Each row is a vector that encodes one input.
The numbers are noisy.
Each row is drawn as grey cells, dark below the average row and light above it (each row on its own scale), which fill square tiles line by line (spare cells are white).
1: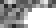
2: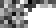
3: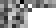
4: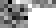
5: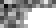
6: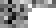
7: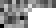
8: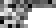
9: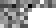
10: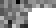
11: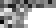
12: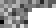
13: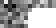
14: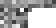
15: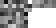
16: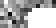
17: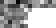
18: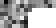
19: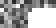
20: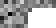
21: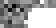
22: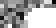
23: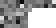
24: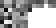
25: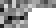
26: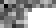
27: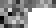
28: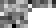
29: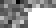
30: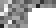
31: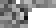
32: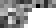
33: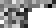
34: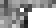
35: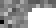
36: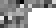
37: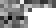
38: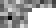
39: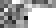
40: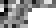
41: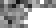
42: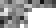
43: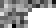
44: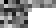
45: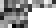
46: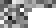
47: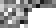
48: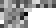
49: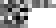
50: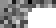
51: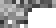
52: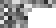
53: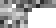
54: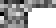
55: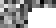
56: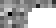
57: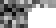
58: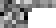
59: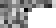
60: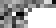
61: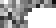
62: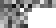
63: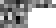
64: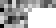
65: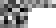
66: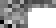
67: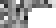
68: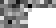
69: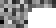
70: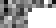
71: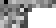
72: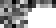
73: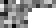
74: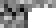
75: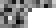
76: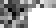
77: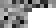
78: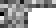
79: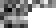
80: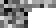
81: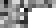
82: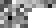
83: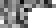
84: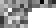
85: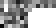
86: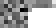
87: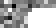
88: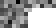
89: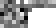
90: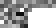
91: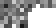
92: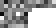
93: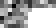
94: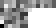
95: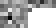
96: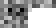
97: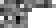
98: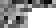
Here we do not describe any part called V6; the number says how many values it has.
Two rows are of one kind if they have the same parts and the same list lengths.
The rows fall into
2 kinds.
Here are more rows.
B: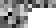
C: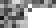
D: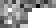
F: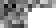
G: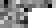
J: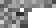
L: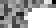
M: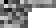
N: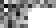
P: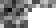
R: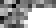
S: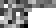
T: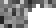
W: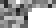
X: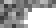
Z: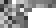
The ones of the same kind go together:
B, D, R, T
C, F, G, J, L, M, N, P, S, W, X, Z

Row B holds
a node of a 7-node tree and a value of V6.
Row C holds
a node of each of two 7-node trees.
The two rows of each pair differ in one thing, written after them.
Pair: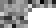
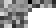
the node of the tree
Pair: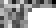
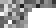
the value of V6
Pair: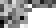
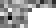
the value of V6
